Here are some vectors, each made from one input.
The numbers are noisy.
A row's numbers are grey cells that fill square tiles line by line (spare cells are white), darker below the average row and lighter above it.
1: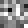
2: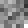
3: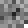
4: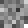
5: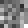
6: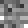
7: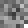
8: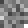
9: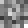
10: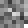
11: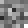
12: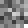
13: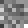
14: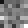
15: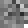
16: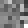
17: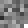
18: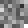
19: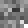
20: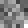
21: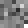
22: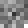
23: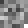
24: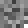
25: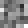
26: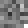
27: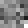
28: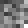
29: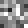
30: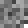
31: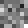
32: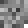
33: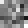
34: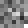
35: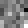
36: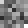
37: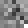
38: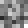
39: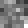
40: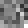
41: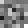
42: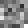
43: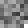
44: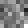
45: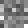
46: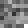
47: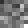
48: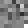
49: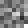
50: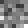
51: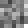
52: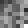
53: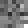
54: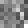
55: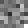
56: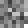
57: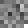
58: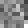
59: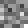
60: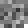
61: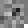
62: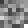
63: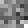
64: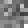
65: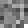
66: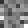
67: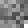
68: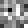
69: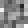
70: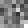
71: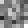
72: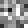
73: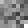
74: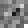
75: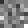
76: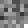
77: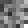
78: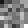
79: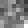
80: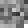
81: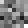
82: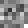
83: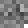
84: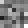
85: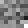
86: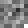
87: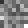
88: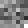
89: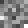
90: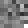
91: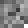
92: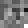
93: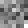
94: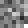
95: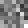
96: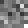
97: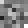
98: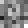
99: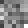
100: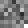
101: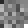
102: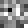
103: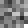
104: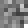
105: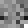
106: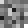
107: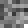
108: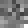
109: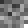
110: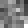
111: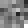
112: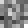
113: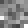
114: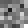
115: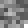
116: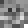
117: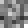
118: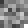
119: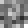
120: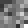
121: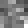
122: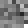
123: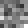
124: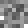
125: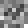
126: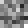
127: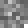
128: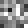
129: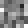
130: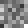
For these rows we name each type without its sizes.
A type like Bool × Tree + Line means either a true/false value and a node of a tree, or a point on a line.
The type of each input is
List(Line).
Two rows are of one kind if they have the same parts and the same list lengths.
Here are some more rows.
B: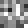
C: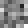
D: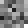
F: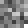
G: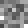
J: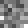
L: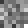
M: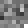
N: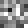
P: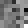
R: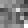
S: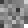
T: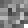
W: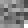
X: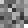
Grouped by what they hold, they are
B, N
C, D, F, X
G, P, S, T
J, L, M, R, W

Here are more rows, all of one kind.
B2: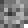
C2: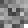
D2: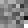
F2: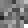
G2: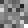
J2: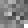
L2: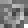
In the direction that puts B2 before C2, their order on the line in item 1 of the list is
D2, J2, L2, F2, B2, C2, G2.
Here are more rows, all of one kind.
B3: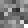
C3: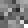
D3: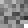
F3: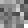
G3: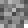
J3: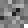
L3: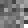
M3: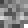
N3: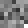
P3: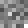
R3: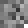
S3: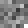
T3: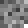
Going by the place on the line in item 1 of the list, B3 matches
C3, L3 and N3.
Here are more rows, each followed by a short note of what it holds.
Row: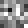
the empty list
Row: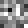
the empty list
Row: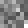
a list of three items
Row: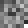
a list of three items
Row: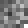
a list of three items
